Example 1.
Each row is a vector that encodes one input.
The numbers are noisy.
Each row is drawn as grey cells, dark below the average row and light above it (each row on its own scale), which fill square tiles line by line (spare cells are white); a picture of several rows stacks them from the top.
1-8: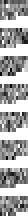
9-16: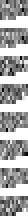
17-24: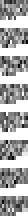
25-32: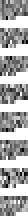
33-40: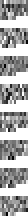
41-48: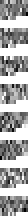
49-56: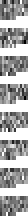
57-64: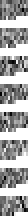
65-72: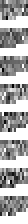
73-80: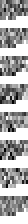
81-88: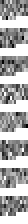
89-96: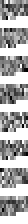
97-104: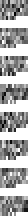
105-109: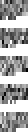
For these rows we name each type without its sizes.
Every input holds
a point on a circle and a true/false value.
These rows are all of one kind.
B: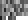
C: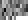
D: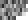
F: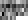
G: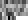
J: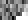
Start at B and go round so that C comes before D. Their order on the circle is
B, C, F, D, J, G.
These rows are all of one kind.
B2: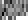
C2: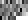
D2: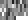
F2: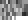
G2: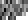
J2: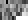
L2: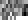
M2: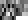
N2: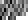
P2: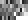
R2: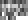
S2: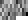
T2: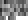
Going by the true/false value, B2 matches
F2, N2, R2 and T2.
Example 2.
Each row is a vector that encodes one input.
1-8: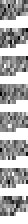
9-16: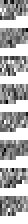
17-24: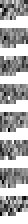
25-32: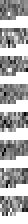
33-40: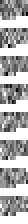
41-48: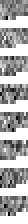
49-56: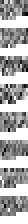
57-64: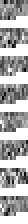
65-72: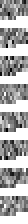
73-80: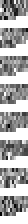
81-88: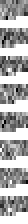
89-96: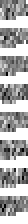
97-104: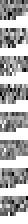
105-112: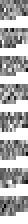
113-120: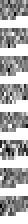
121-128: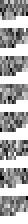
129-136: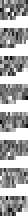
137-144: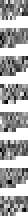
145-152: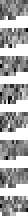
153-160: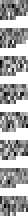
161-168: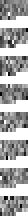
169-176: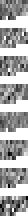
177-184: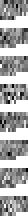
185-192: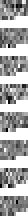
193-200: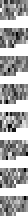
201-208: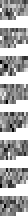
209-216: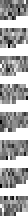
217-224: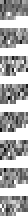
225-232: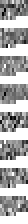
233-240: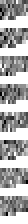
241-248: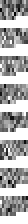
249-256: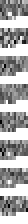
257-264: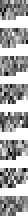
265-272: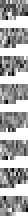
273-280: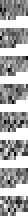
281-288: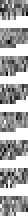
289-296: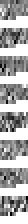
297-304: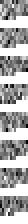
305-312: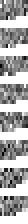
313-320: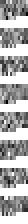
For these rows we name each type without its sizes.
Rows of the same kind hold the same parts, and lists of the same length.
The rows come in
2 kinds.
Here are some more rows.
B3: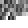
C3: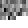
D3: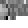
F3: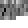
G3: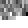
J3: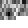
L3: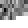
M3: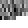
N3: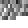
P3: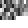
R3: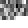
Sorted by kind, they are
B3, C3, D3, G3, M3, N3, P3, R3
F3, J3, L3

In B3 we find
a point on a circle and four true/false values.
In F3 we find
four true/false values.
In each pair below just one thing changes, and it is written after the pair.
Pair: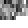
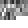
the place on the circle
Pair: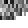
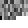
the place on the circle
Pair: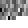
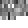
one of the four true/false values
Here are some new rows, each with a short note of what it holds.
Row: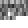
four true/false values
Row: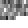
a point on a circle and four true/false values
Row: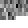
a point on a circle and four true/false values
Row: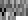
a point on a circle and four true/false values
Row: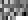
four true/false values
